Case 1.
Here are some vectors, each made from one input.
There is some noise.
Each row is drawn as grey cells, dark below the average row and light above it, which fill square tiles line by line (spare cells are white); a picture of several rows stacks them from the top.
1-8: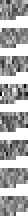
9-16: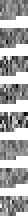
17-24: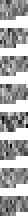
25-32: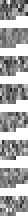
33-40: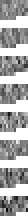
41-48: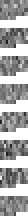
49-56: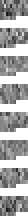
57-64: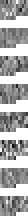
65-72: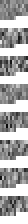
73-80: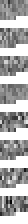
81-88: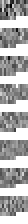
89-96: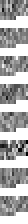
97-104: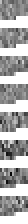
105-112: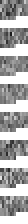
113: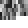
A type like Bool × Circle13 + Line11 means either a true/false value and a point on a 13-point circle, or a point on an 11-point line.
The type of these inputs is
Bool × Line11.
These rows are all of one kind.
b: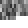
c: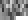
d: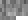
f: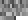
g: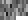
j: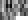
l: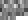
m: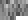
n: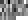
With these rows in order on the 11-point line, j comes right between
b and m.
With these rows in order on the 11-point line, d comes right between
f and g.
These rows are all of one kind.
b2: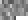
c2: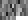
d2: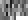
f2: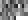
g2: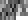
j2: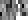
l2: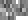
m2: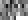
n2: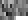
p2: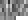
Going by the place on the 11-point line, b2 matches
d2, f2 and m2.
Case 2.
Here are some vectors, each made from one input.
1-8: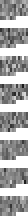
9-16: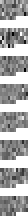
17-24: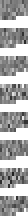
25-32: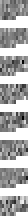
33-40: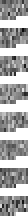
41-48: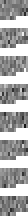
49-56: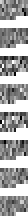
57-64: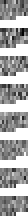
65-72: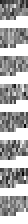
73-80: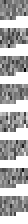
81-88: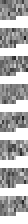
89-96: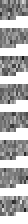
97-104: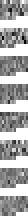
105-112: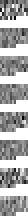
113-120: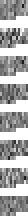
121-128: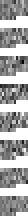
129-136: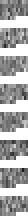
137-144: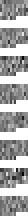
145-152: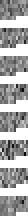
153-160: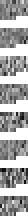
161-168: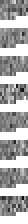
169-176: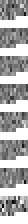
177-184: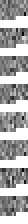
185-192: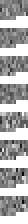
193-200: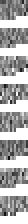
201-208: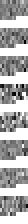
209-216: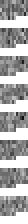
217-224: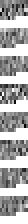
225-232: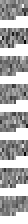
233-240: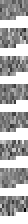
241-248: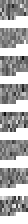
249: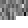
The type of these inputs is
Bool × Bool × Bool × Bool + Line13.
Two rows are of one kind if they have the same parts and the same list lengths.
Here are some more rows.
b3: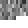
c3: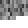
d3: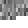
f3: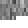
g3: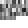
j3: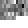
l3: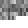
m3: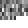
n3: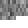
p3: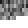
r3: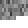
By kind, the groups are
b3, d3, j3, l3
c3, f3, g3, m3, n3, p3, r3

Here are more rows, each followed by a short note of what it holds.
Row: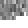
four true/false values
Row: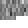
a point on a 13-point line
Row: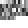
a point on a 13-point line
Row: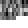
four true/false values
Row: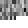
a point on a 13-point line
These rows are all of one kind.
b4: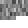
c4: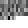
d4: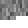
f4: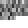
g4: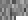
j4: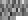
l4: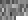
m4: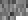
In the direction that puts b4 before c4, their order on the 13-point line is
g4, l4, m4, j4, f4, b4, d4, c4.
